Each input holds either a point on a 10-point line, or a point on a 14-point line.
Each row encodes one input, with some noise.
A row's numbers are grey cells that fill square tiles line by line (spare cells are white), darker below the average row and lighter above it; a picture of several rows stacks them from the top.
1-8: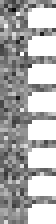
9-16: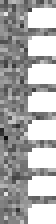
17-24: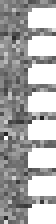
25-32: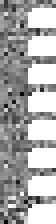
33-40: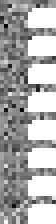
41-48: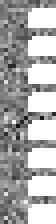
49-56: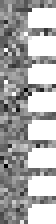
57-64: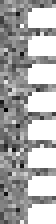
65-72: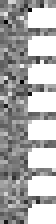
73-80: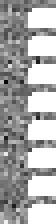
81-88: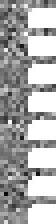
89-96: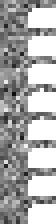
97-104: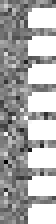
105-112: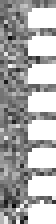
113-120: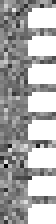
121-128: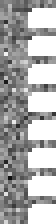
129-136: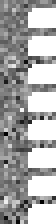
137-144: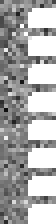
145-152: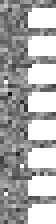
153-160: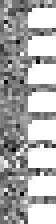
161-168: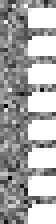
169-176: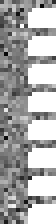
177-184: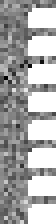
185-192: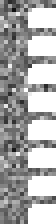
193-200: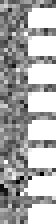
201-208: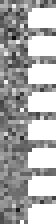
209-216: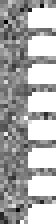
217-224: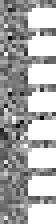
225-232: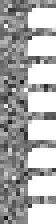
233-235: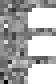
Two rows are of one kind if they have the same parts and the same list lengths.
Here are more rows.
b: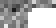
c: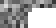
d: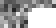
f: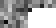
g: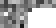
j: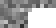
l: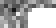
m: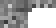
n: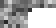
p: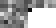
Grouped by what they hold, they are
b, d, f, g, l, m, n, p
c, j

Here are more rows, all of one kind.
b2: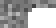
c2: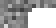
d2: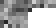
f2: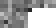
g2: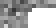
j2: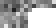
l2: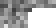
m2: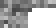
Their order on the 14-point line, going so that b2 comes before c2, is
l2, g2, m2, d2, j2, f2, b2, c2.
